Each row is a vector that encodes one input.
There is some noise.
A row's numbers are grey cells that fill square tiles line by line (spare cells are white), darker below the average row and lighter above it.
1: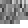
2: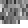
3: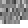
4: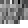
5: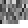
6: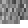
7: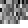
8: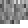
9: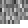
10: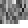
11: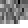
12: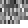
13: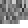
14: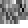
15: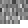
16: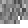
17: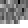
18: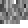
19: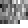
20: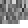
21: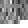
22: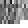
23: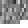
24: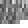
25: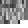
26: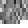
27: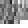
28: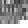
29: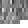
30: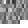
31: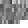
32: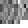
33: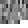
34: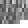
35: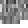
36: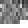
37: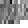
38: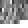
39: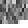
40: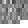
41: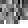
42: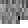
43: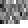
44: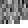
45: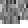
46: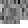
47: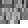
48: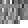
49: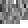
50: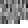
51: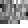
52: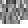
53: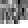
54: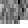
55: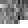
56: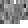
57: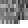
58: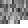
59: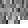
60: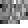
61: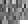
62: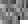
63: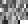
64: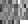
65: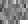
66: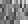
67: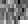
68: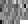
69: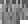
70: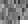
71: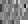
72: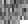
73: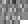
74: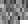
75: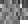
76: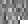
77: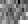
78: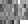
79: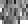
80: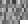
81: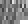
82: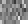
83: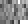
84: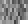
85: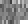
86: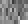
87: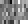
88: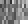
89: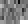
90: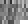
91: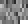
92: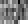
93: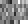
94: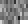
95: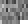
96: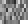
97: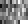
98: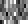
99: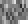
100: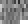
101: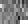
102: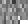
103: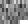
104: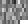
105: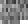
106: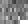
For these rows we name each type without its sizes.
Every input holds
a point on a line, together with either a point on a circle and a true/false value, or a fixed value.
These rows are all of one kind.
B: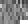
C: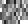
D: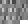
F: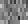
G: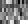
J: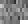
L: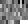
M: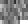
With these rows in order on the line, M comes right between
C and F.
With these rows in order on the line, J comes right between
B and F.
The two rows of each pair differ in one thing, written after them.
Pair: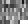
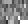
the place on the circle
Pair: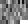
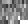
the true/false value
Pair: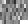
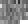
the true/false value
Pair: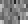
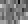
the place on the circle
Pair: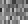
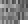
the true/false value
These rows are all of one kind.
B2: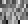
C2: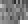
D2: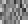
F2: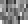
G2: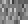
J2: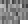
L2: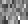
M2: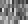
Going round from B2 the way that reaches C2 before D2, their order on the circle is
B2, F2, M2, J2, L2, C2, G2, D2.
